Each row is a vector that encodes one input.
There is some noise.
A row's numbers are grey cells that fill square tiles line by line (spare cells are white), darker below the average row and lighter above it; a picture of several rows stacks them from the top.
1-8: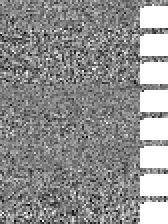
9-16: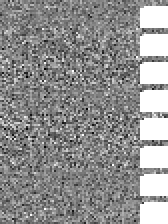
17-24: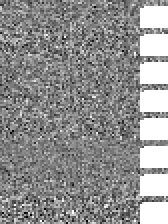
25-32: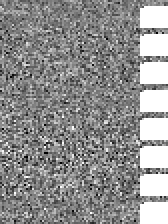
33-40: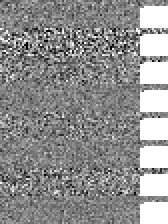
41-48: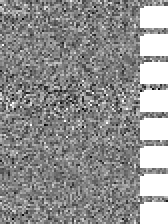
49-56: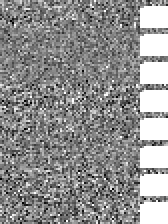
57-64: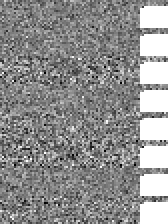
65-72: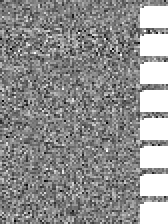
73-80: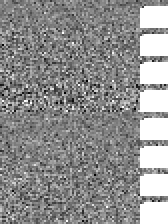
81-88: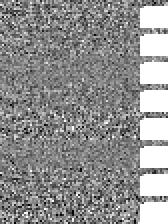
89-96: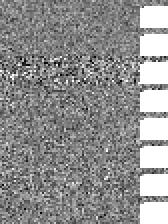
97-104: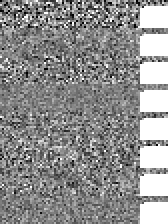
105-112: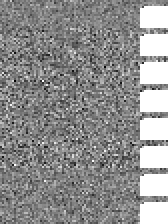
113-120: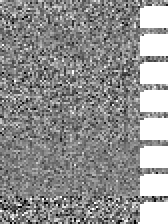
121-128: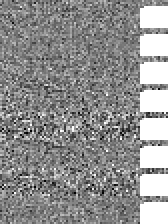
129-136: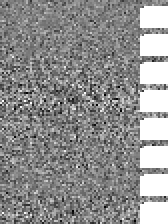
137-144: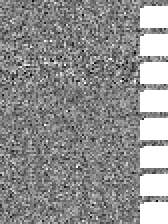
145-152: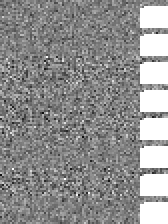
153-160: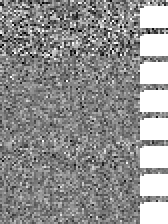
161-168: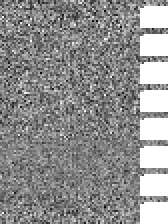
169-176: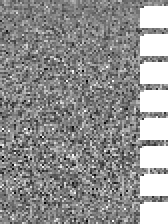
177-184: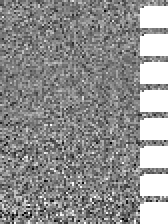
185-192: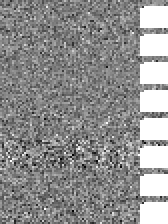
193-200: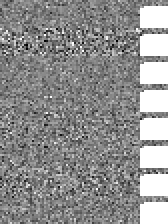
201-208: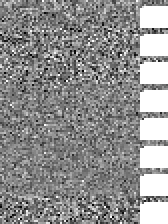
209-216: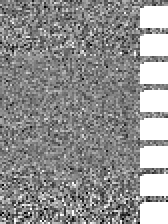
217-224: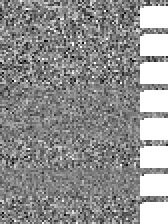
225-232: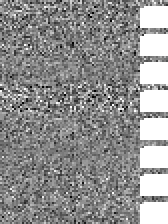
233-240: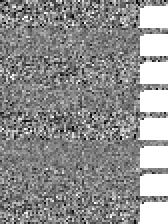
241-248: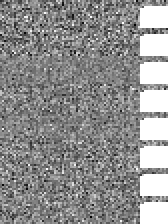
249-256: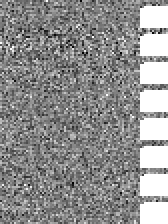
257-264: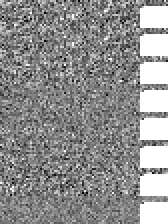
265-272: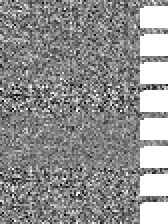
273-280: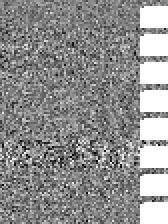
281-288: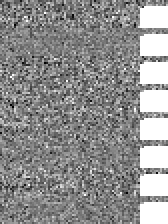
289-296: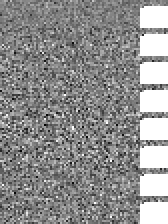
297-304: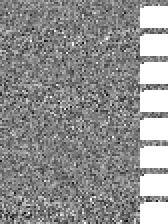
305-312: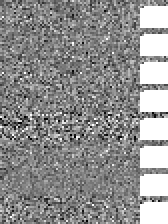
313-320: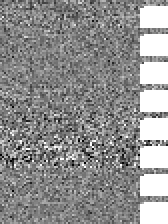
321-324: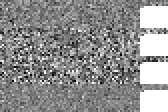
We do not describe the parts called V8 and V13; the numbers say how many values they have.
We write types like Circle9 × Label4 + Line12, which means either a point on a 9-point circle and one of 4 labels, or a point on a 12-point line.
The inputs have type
List2(Line5) + V8 × V13.
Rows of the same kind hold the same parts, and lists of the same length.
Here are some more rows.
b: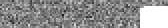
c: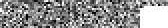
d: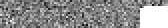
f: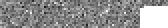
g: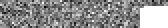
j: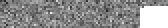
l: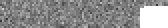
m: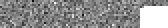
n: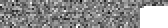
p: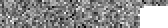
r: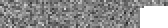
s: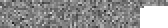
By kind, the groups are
b, j, l, r, s
c, d, n
f, g, m
p

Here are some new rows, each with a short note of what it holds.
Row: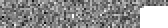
a list of one item
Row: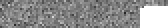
a value of V8 and a value of V13
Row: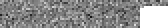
a value of V8 and a value of V13
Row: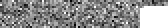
the empty list
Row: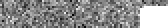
the empty list
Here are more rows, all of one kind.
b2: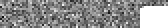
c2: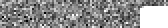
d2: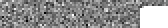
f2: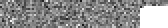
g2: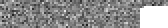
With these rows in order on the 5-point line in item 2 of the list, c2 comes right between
f2 and g2.
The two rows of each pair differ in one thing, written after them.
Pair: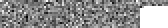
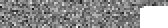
the place on the 5-point line in item 2 of the list
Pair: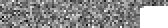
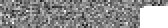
the place on the 5-point line in item 2 of the list
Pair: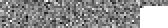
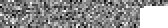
the place on the 5-point line in item 1 of the list
